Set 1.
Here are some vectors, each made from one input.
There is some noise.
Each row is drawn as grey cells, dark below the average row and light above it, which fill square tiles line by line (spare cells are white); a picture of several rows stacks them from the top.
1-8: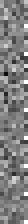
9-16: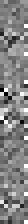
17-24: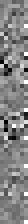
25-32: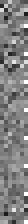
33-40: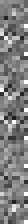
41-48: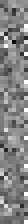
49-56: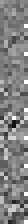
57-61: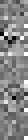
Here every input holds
one of 11 labels.
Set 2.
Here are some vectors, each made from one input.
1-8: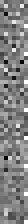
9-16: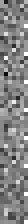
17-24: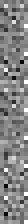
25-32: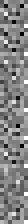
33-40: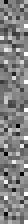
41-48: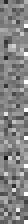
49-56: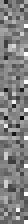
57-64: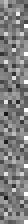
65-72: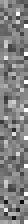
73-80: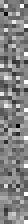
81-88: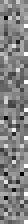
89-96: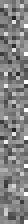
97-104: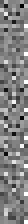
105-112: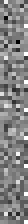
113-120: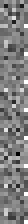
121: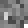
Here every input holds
either a fixed value, or four true/false values.
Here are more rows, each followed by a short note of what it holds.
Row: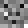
four true/false values
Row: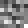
a fixed value
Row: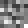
a fixed value
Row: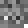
four true/false values
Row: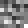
a fixed value
